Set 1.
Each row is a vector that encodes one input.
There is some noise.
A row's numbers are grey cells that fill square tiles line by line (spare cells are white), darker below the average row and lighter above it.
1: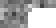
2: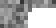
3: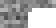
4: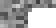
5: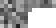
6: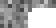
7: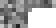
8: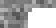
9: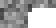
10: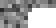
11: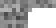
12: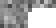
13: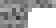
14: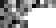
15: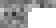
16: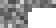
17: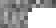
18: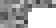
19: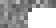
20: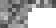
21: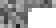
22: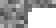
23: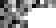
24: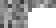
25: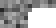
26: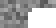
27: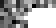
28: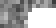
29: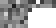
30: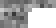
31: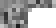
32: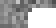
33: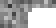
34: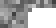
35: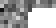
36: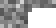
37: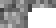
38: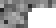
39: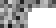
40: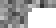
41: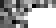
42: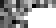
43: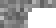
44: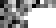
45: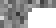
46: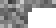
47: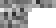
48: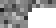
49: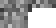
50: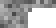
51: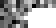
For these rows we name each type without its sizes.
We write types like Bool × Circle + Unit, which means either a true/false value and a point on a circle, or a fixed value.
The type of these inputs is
List(Line).
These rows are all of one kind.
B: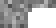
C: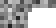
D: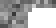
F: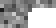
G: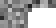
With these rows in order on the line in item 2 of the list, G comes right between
C and F.
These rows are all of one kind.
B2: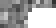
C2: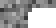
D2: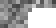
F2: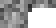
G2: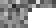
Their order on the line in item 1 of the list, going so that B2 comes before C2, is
D2, B2, G2, F2, C2.
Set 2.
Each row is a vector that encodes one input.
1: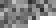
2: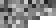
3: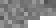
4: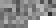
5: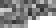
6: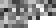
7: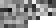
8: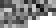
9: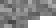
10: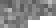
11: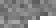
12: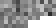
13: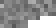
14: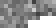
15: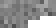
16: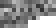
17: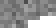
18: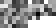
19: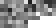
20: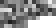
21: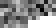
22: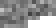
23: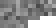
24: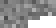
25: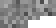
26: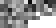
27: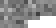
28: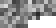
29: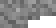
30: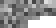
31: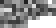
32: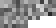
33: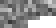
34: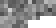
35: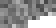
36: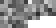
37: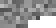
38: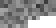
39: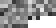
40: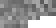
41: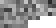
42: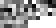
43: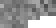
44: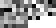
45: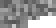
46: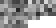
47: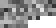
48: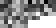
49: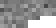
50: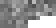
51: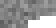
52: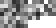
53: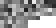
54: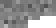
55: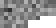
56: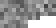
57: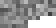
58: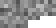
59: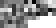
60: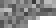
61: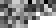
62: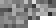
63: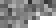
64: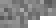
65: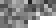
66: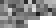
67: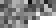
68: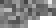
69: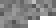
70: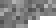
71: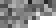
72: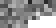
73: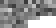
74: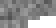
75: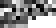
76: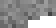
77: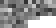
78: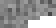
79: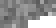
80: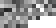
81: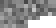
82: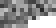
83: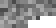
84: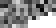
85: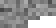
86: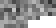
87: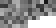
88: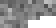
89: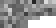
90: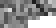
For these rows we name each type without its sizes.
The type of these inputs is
(Bool × Bool × Bool + Unit) × Tree.
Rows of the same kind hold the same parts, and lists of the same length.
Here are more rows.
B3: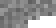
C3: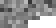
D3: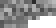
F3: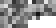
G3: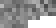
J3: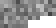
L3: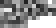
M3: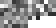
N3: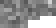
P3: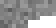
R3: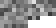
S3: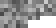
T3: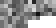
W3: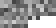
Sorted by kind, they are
B3, C3, D3, J3, P3
F3, G3, L3, M3, N3, R3, S3, T3, W3

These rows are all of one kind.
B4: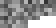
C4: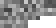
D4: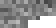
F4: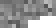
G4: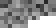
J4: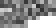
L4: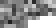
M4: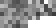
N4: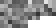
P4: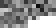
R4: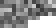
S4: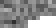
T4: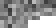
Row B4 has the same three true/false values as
C4 and N4.
